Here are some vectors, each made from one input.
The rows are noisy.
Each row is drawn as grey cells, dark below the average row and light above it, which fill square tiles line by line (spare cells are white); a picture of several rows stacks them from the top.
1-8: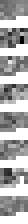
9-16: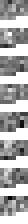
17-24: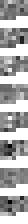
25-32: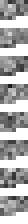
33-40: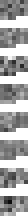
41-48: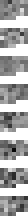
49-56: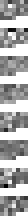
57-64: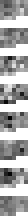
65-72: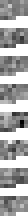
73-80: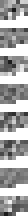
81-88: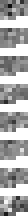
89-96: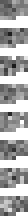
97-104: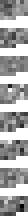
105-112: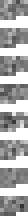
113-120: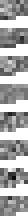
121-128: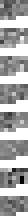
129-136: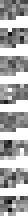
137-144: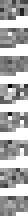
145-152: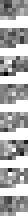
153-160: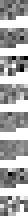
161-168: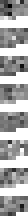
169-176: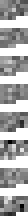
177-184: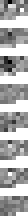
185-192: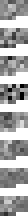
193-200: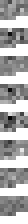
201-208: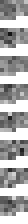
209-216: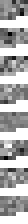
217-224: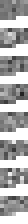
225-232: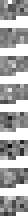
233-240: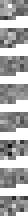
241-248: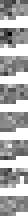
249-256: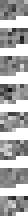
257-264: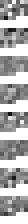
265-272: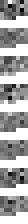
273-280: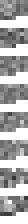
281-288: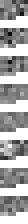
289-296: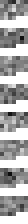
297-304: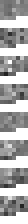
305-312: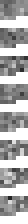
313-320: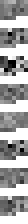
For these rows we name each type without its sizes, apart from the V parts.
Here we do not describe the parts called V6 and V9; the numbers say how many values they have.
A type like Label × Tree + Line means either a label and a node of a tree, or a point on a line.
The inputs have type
Bool × Line + (Tree + V9) × V6.
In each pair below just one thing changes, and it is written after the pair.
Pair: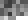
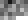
the node of the tree
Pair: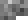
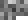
the node of the tree
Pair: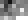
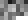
the value of V6
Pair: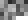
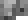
the value of V6
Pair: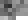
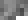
the node of the tree
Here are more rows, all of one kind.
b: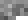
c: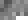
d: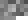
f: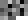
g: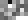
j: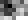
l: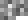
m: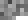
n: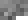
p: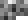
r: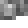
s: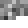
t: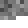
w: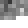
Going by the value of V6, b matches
d, l, p and s.
